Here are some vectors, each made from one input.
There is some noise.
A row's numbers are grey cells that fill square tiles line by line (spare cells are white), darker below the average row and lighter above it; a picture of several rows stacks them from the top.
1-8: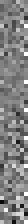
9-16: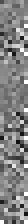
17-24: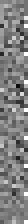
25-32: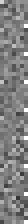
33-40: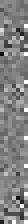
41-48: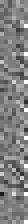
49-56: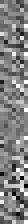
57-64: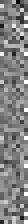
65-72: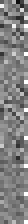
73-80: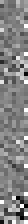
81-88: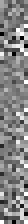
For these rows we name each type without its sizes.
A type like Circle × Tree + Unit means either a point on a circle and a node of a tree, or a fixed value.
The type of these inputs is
(Bool × Bool × Bool × Bool + Unit) × Line.
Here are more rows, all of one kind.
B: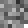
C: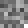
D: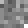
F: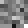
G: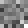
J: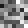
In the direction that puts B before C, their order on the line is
G, B, C, J, D, F.
